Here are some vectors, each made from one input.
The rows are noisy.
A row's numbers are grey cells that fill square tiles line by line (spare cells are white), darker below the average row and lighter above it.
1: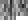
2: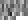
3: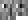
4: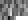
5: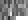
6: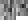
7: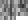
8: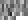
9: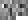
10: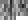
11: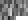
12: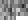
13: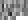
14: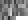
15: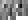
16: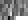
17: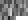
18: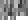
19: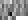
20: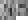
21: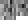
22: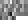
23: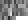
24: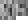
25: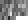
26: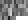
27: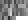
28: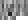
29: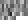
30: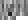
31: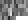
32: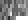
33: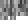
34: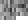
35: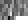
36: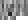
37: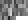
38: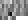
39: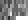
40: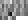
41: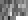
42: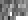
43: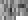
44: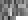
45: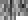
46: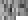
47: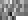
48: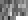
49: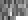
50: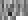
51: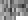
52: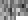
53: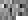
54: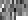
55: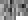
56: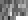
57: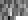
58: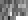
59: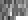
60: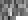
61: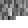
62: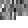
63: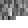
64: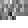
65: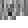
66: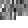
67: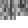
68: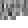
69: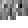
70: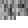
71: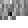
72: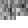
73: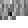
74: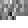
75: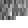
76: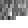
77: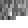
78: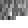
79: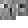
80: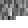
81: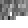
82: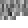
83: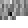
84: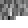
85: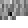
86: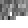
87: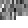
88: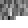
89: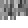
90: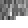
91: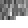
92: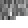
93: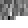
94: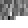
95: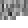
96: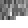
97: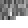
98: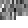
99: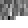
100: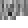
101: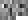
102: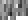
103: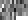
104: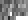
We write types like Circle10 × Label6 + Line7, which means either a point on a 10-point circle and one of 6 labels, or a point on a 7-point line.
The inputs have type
Line10 + List2(Line5).
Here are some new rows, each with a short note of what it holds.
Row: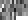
the empty list
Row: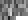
a point on a 10-point line
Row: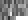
a point on a 10-point line
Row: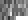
a point on a 10-point line
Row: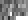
a point on a 10-point line
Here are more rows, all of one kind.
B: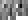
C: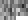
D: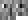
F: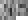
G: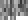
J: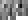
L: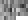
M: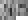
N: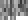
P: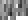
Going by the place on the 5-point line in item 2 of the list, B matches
G, J, N and P.
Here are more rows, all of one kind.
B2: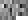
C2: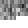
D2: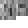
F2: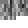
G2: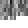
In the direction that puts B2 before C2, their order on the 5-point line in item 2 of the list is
D2, B2, C2, F2, G2.
